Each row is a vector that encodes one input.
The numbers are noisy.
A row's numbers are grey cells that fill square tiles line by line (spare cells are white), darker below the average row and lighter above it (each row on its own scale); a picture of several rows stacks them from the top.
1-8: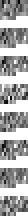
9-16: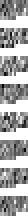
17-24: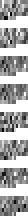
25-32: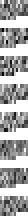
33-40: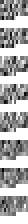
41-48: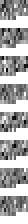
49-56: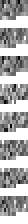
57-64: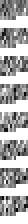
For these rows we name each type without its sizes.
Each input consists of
a list of points on a line.
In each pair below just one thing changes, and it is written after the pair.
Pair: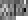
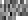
the place on the line in item 1 of the list
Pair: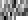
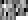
the place on the line in item 1 of the list
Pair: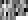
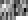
the place on the line in item 1 of the list
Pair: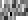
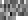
the place on the line in item 2 of the list
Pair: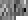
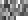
the place on the line in item 1 of the list
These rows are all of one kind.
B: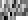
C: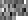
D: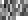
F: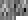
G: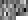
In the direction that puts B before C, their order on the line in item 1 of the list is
D, B, C, F, G.
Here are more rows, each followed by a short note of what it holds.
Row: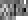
a list of two items
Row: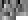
a list of one item
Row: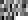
the empty list
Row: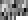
a list of two items
